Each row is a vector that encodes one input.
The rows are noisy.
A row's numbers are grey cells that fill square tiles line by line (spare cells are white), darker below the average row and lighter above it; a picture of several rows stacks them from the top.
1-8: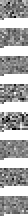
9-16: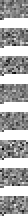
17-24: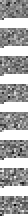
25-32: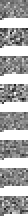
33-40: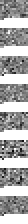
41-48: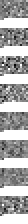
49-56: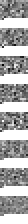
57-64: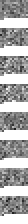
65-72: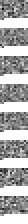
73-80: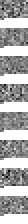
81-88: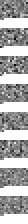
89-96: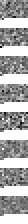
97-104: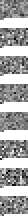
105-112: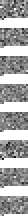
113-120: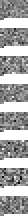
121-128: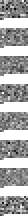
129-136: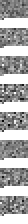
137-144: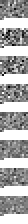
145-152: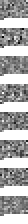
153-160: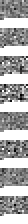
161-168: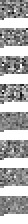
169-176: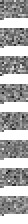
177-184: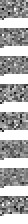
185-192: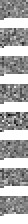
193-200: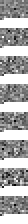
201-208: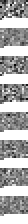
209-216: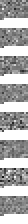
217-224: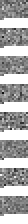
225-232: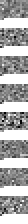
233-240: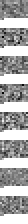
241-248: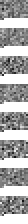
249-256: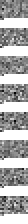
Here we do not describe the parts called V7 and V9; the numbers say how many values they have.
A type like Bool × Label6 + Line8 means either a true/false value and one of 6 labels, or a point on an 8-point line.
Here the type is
(Bool × V9 + Tree8 × V7) × (Circle5 + Unit).
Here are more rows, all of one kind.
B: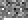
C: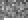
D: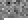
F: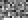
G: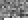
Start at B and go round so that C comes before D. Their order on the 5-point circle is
B, C, D, G, F.
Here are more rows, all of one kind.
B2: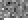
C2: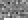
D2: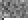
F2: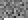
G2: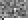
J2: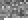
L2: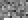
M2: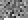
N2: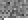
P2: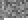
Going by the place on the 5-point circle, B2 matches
C2, D2, L2 and N2.
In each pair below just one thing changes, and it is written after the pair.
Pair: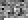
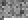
the value of V9
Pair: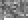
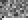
the true/false value
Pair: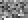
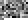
the place on the 5-point circle
